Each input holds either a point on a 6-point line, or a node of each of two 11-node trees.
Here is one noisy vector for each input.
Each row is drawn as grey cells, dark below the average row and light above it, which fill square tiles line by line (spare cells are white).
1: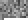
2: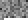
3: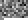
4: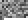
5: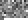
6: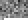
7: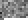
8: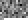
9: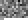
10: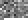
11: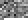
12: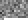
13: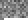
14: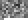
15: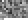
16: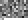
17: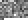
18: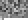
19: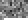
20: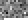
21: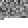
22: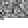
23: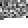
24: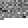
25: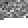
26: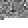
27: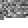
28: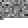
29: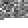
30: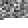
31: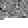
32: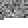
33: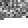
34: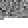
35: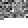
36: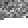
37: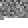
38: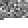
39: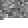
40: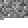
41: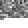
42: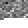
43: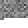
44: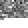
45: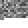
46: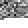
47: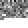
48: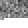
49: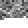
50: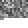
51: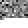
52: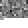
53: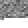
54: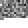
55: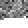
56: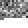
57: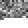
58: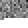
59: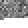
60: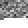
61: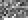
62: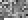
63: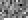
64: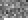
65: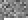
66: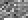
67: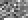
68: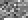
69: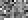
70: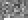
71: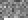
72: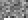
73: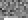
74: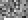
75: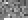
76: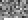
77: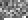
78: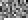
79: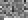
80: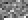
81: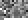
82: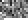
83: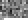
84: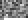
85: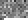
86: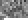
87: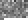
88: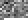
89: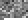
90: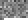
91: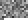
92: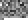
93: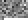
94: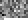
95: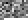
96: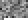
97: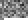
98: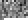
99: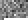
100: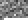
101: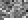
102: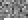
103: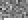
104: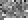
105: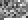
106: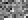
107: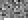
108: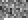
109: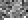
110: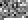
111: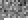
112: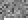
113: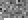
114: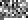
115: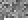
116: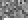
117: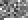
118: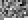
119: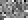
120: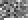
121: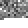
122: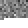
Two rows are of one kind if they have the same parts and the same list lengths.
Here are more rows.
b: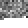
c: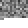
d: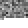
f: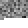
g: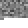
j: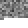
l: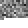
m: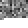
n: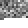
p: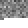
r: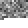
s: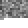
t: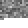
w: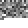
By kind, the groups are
b, n
c, d, f, g, j, l, m, p, r, s, t, w

